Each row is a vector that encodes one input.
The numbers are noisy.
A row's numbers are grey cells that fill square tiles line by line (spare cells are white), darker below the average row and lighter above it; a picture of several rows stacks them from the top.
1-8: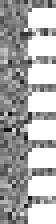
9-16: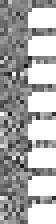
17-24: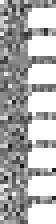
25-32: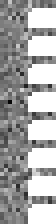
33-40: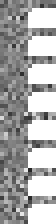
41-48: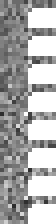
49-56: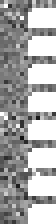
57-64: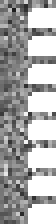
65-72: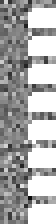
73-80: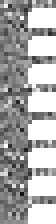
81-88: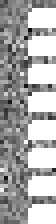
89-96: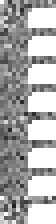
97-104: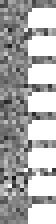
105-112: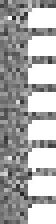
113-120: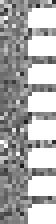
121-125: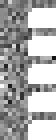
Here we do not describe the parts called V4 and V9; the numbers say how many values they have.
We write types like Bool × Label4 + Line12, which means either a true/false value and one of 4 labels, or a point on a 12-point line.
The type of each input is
Bool × V9 + (Circle6 + Unit) × V4.
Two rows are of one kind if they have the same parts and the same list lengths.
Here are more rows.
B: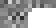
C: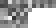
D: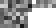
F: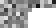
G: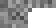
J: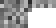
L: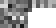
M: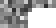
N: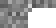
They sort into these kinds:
B, C, G, N
D, J, L, M
F

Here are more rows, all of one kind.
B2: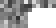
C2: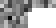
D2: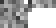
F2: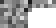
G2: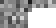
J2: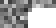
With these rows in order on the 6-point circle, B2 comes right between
C2 and D2.
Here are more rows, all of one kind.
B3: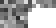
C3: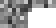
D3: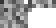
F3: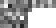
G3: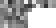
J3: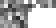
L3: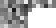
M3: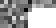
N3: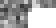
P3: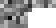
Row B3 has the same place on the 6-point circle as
D3, G3 and J3.
